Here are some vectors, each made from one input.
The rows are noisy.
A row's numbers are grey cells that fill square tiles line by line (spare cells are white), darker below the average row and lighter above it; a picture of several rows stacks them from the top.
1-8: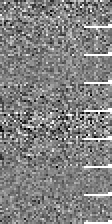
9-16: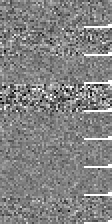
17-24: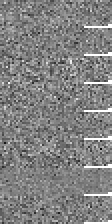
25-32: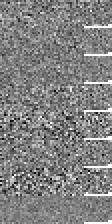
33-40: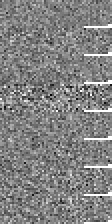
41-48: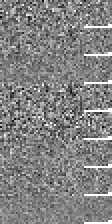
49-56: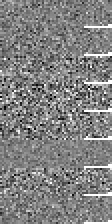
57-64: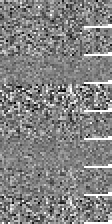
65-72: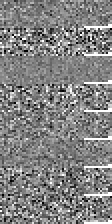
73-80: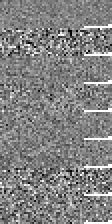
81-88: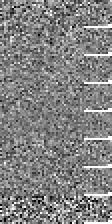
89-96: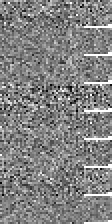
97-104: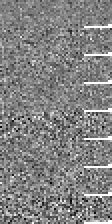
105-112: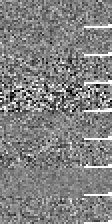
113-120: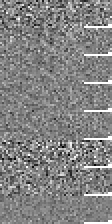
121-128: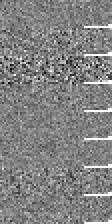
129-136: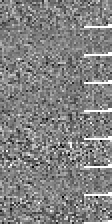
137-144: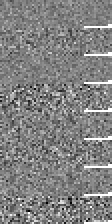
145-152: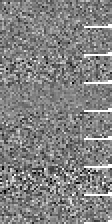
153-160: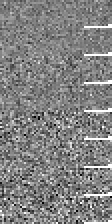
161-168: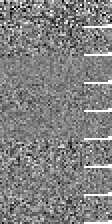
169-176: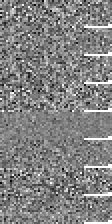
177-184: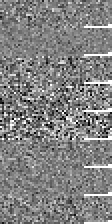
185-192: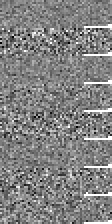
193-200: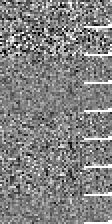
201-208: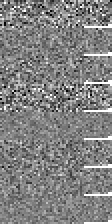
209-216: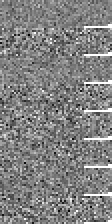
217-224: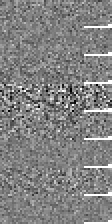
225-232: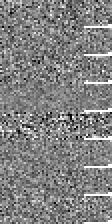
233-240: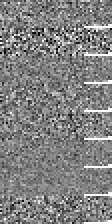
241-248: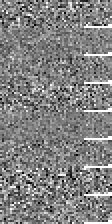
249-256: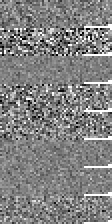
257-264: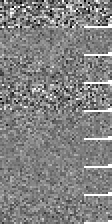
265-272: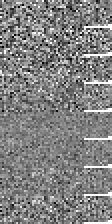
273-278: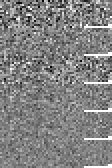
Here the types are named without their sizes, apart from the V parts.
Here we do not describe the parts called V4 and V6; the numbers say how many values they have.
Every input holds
either a point on a circle, or a point on a line, a true/false value, a value of V4 and a value of V6.
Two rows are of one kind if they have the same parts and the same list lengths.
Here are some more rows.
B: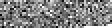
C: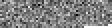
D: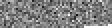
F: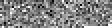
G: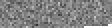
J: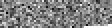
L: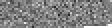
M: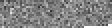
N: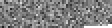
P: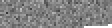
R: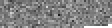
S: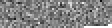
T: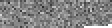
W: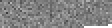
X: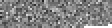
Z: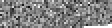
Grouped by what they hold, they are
B, C, D, N, X
F, G, J, L, M, P, R, S, T, W, Z

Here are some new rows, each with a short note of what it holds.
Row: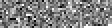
a point on a circle
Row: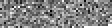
a point on a line, a true/false value, a value of V4 and a value of V6
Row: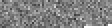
a point on a circle
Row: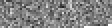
a point on a line, a true/false value, a value of V4 and a value of V6
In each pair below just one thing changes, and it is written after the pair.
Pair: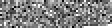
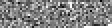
the value of V4
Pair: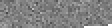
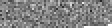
the value of V6
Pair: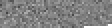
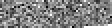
the value of V6
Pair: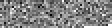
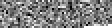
the value of V6
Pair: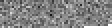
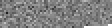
the value of V6
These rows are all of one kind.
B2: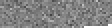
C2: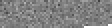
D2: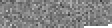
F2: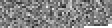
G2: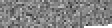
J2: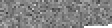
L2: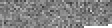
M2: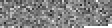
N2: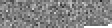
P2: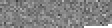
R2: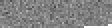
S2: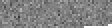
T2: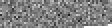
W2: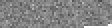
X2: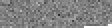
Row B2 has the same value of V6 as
D2, J2, N2 and T2.
